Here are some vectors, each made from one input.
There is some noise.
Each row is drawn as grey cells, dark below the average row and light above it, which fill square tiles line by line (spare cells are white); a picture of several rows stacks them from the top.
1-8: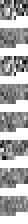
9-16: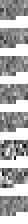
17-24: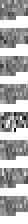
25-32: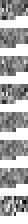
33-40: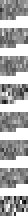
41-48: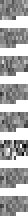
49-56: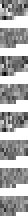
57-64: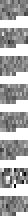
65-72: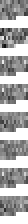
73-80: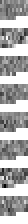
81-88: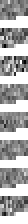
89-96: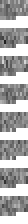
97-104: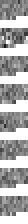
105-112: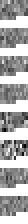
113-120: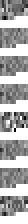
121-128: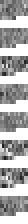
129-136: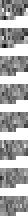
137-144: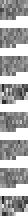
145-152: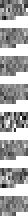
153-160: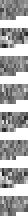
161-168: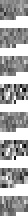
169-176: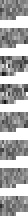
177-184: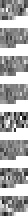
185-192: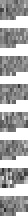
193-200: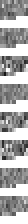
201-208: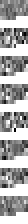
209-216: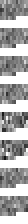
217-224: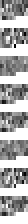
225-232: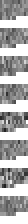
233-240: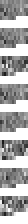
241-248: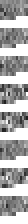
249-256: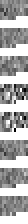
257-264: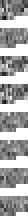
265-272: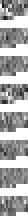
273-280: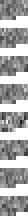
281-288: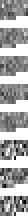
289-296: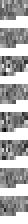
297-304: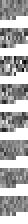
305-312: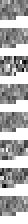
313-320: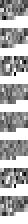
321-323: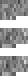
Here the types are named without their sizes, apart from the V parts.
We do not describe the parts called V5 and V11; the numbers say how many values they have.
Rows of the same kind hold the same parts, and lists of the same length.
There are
3 kinds of row.
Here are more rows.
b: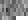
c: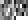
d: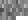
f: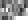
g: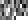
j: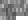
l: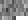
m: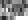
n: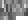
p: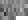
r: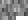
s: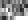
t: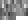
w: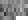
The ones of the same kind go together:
b, d, j, l, n, p, r, t, w
c, g
f, m, s

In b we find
a label, a point on a line and four true/false values.
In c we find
a value of V5.
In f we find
two values of V11.
